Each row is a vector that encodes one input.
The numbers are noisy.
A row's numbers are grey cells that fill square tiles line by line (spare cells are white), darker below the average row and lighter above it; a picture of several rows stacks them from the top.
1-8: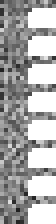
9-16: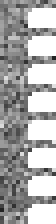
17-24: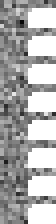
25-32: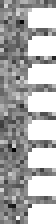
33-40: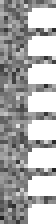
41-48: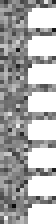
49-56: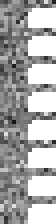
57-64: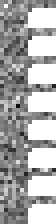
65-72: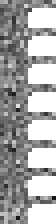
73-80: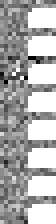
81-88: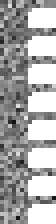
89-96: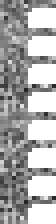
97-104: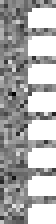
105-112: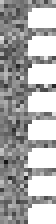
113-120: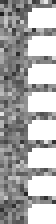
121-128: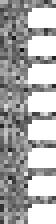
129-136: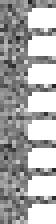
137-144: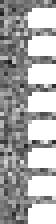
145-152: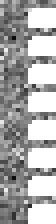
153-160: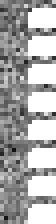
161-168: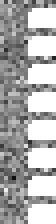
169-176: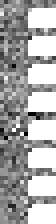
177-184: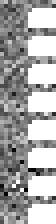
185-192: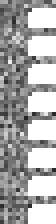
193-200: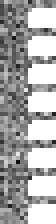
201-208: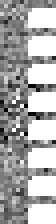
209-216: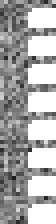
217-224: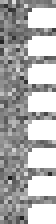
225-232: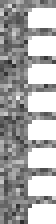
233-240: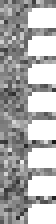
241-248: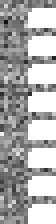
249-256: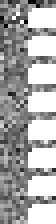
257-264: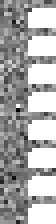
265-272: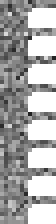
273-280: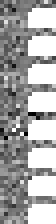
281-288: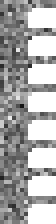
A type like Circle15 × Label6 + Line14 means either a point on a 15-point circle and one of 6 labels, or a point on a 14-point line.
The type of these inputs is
List3(Line20).
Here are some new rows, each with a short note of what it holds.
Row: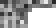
a list of one item
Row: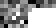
the empty list
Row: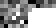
the empty list
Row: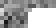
a list of three items
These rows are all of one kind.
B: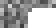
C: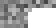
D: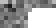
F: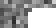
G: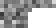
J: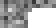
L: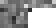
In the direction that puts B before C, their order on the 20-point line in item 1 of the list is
B, C, J, G, L, F, D.
